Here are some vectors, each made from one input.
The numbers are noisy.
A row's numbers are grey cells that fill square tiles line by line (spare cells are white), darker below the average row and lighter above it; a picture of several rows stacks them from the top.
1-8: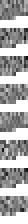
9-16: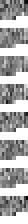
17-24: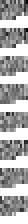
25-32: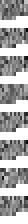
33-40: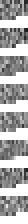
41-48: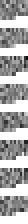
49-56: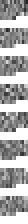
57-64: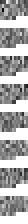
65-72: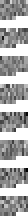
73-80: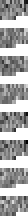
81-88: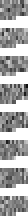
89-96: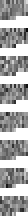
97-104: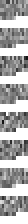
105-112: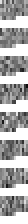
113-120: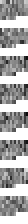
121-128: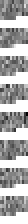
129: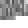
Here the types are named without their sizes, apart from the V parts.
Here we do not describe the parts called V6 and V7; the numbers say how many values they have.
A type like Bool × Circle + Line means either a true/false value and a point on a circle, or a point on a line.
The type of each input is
Bool × Line + V6 × V7.
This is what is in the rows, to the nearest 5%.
About 40% of them hold a point on a line and a true/false value. The rest hold a value of V6 and a value of V7.
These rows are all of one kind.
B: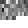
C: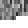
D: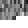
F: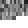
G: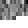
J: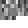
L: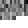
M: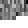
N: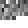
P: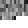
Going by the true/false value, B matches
J and N.
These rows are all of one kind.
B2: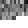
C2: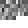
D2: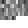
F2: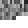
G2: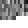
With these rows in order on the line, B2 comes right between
C2 and G2.
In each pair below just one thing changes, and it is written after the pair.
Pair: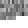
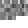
the value of V6
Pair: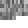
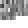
the value of V7
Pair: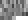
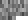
the value of V7
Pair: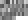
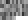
the value of V6
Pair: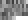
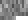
the value of V6
